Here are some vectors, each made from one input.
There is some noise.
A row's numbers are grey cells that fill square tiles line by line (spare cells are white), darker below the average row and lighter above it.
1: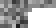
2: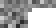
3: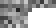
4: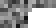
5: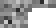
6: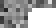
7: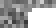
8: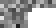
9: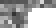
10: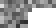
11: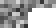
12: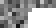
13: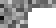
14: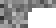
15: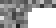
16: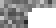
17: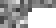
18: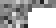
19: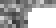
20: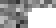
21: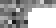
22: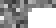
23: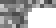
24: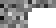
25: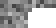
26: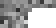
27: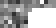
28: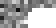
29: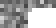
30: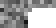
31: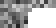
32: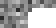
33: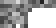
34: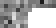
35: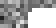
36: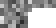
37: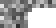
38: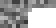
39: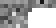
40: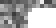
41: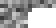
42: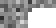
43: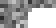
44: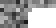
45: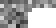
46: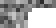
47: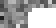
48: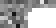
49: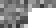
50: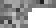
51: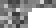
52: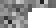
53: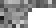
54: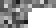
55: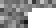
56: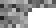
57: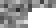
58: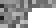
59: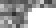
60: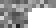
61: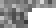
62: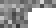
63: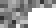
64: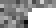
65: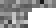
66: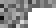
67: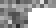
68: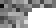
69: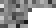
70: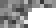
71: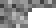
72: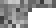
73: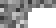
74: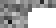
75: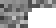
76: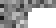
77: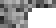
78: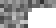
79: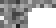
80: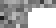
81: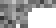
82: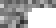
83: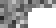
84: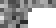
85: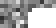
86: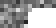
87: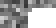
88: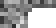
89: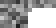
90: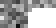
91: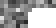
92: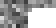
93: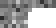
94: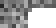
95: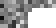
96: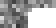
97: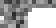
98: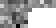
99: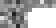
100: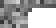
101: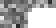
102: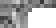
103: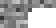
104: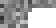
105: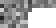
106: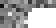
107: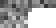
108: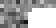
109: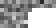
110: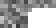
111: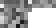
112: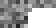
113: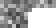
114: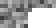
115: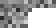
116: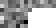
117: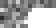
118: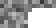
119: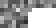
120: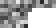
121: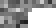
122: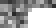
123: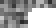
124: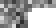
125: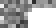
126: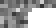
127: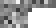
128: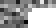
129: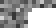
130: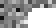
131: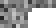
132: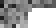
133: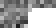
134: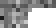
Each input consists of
one of 11 labels and a true/false value, together with either a point on an 11-point circle, or a fixed value.
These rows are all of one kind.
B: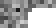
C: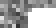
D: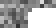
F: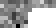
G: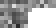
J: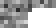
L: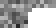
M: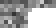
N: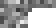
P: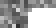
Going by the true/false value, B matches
J and N.
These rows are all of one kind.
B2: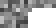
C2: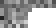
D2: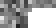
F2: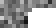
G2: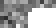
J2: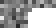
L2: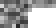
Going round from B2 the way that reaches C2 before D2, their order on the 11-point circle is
B2, C2, D2, L2, F2, J2, G2.
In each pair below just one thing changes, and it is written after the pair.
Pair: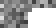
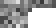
the true/false value
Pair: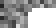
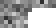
the label
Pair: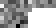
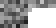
the label
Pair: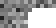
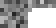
the true/false value
